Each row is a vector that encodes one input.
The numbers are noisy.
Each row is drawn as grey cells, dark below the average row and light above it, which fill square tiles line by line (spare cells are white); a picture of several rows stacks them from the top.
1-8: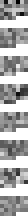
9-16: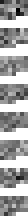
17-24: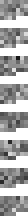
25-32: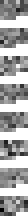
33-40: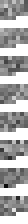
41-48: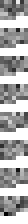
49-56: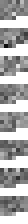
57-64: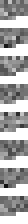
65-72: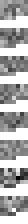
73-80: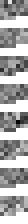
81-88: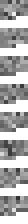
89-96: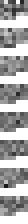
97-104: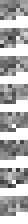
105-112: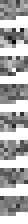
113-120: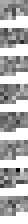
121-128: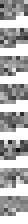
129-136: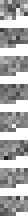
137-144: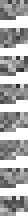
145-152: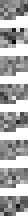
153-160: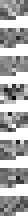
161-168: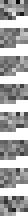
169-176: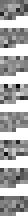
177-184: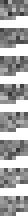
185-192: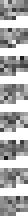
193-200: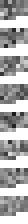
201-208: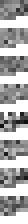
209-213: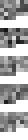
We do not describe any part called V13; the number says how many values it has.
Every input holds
either a fixed value, or one of 6 labels and a value of V13, or a node of a 19-node tree.
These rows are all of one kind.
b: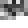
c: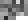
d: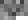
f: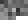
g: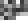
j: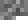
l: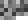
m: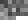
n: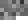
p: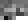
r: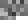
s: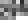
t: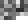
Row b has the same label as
j and s.
